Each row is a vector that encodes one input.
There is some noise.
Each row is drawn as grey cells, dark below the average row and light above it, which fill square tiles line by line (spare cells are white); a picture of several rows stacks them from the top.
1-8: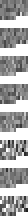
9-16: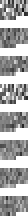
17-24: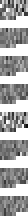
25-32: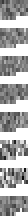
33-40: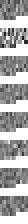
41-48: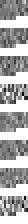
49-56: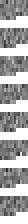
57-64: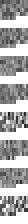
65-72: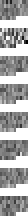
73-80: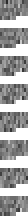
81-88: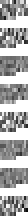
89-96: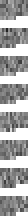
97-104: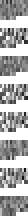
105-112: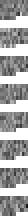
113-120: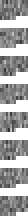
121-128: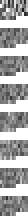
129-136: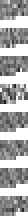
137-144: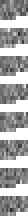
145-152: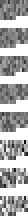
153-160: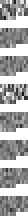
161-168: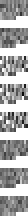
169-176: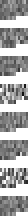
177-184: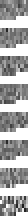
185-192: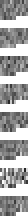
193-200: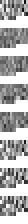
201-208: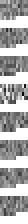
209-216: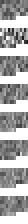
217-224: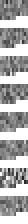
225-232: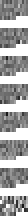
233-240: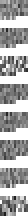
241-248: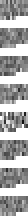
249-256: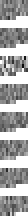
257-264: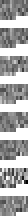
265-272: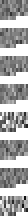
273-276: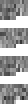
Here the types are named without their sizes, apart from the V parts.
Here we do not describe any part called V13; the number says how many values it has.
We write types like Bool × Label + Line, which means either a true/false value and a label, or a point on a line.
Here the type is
Circle × List(V13) + List(Line).
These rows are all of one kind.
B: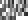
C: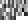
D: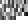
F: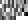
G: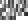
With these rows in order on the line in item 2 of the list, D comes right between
C and F.
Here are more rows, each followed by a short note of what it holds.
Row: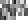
the empty list
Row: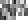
the empty list
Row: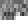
a point on a circle, together with the empty list
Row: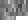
a point on a circle, together with a list of one item
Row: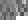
a point on a circle, together with a list of two items
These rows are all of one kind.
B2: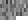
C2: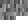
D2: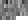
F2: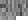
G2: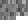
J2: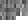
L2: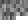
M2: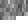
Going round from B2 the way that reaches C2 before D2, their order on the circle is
B2, F2, M2, G2, L2, C2, J2, D2.
